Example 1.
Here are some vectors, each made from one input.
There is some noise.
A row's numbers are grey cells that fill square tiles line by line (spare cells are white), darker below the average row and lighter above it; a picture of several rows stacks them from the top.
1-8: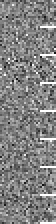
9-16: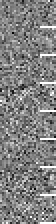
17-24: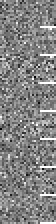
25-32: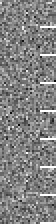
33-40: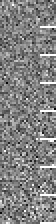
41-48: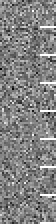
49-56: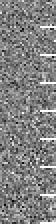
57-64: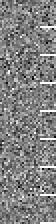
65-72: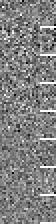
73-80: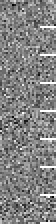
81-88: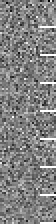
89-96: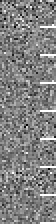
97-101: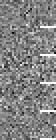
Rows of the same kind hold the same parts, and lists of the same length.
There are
2 kinds of row.
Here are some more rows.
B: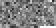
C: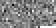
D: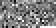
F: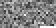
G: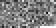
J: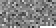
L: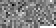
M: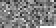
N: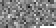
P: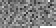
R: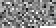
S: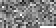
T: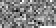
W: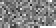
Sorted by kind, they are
B, F, N, P, S
C, D, G, J, L, M, R, T, W

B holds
one of 5 labels and a point on a 7-point line.
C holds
one of 5 labels and three true/false values.
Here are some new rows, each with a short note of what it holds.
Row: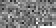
one of 5 labels and a point on a 7-point line
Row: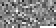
one of 5 labels and three true/false values
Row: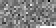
one of 5 labels and a point on a 7-point line
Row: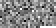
one of 5 labels and three true/false values
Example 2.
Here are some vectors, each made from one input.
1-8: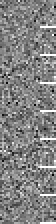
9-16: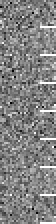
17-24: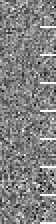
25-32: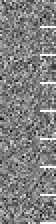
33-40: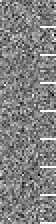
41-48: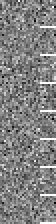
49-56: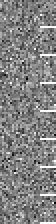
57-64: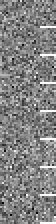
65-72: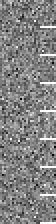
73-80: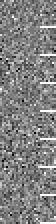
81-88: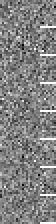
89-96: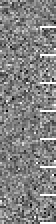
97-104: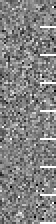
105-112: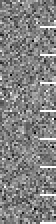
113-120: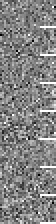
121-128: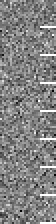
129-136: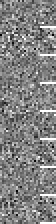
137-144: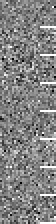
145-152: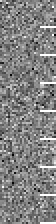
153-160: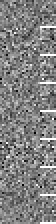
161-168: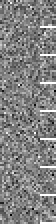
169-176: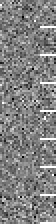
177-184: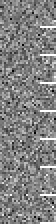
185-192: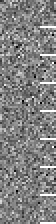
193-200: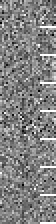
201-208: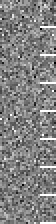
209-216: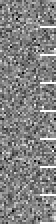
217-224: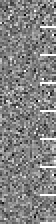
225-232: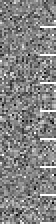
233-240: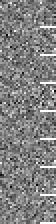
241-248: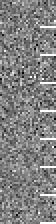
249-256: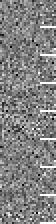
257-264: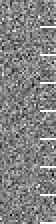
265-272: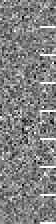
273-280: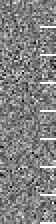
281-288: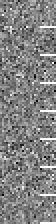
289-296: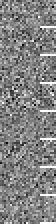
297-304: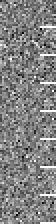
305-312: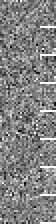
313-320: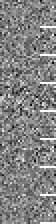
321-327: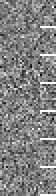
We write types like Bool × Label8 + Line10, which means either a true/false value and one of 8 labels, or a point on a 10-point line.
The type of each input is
(Bool × Bool × Bool + Unit) × Label5 + Circle15.
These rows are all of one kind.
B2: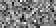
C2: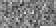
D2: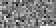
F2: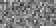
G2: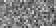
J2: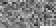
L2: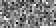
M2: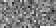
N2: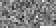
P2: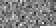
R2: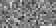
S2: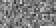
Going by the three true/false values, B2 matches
M2, P2, R2 and S2.
